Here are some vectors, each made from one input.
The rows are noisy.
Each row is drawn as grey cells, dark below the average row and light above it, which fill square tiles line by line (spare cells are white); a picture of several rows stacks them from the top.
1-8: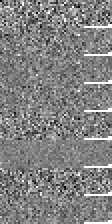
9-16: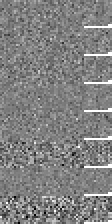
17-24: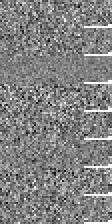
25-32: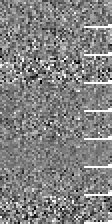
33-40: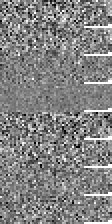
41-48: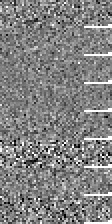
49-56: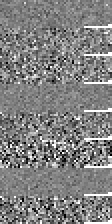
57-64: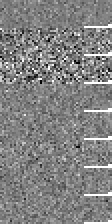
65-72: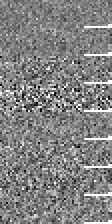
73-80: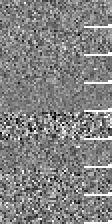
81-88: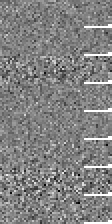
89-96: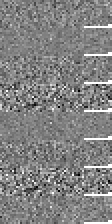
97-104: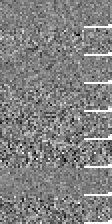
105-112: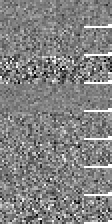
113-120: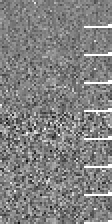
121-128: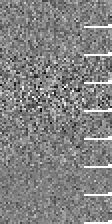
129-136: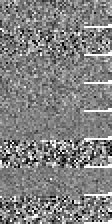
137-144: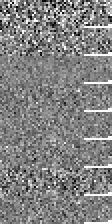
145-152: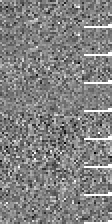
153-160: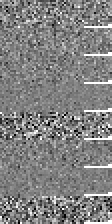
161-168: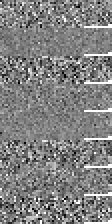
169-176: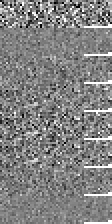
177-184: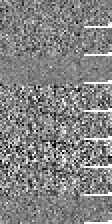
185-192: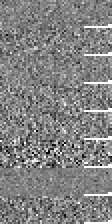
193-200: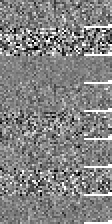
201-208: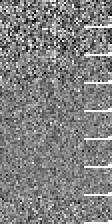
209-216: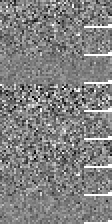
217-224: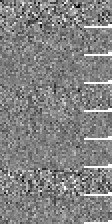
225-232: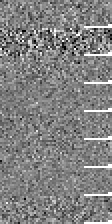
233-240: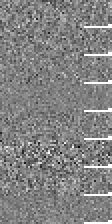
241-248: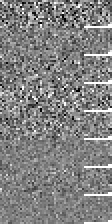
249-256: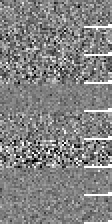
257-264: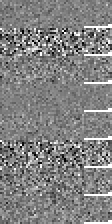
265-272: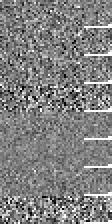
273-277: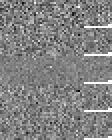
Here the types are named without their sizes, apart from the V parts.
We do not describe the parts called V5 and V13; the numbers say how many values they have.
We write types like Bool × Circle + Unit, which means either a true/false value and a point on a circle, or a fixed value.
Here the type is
(Bool × Bool × Bool × Bool + Unit) × Tree × V13 + V5.
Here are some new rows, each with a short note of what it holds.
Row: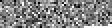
a node of a tree and a value of V13
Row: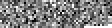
a node of a tree, four true/false values and a value of V13
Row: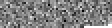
a value of V5
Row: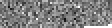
a node of a tree and a value of V13
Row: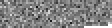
a value of V5
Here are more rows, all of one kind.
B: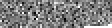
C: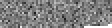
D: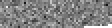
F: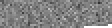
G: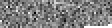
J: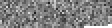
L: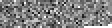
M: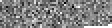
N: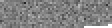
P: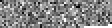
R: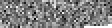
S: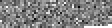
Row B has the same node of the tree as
J, R and S.
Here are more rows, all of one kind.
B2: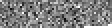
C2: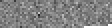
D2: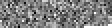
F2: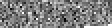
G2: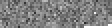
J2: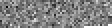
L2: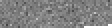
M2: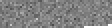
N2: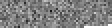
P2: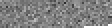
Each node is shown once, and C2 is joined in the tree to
D2 and G2.
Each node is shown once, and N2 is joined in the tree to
L2.
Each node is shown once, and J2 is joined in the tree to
L2.
